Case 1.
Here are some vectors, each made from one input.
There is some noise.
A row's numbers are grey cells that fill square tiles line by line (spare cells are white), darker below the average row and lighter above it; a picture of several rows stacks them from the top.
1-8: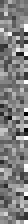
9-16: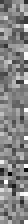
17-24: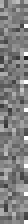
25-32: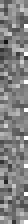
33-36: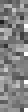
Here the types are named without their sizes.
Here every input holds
three true/false values.
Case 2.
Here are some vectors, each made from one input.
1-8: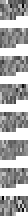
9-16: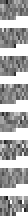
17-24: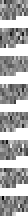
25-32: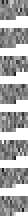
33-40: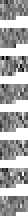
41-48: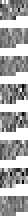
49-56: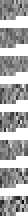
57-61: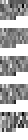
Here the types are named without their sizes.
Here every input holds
a point on a line.
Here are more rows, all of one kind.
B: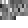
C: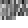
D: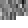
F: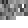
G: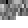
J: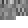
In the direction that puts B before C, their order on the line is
B, D, C, G, F, J.
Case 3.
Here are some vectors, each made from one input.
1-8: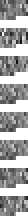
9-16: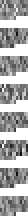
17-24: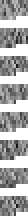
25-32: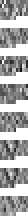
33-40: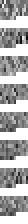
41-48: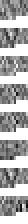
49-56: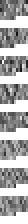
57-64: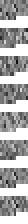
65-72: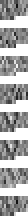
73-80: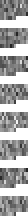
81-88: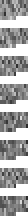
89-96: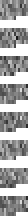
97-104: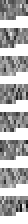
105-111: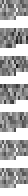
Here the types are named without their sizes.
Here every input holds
a point on a circle.
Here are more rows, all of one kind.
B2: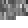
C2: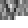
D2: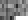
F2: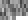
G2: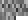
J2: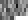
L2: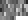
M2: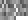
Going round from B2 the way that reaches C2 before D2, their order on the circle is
B2, L2, C2, J2, D2, G2, F2, M2.
